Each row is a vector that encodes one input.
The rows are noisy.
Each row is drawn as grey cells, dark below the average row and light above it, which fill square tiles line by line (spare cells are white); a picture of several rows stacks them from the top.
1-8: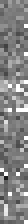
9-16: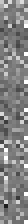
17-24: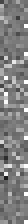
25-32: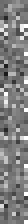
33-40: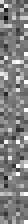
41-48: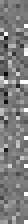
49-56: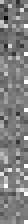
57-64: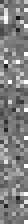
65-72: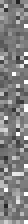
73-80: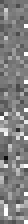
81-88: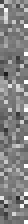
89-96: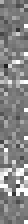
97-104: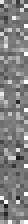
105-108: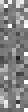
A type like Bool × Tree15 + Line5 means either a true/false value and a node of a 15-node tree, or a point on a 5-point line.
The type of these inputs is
Bool × Label4 + Unit.
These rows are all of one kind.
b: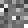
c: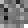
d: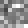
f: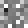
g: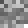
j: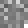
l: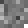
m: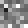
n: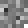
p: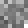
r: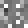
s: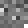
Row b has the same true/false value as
j, p, r and s.
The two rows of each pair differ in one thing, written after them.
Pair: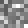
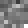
the true/false value
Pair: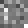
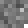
the true/false value
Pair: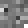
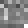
the label
